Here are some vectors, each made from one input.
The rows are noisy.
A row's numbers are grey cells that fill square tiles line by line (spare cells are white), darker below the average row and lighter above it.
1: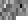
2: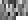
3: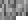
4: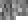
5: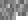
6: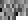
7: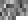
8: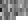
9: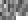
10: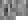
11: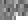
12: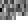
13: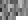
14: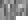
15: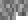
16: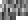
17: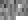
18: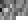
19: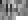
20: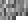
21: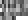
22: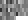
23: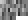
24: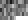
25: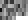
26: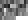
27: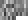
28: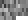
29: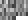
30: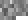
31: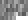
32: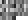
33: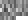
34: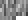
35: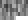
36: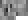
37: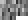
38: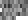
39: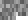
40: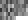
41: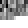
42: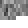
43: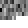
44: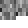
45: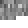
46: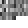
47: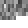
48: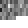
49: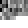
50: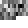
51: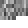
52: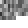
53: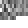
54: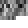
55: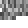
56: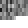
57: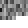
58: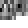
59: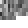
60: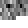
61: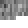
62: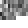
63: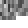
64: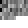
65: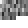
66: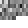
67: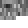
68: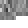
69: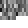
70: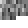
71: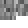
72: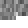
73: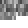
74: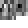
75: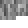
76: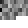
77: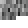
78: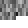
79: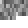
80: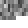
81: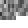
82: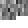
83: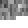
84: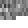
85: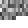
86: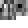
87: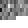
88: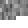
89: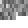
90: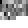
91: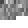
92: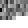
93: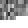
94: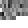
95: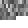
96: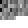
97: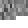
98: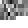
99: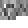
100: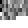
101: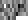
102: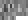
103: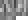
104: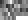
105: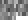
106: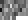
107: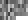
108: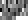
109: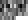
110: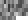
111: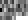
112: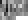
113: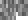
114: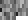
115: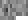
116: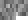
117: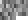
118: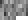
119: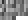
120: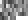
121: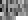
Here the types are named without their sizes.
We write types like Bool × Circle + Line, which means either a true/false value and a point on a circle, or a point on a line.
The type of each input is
Bool × List(Line).
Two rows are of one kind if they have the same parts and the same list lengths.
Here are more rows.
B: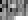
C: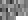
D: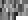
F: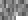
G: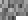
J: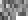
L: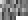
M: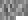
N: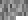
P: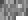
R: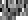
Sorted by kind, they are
B, C, G, M, N
D, P
F, J
L, R

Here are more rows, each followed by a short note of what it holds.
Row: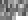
a true/false value, together with a list of one item
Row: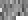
a true/false value, together with a list of three items
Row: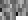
a true/false value, together with a list of two items
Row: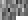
a true/false value, together with the empty list
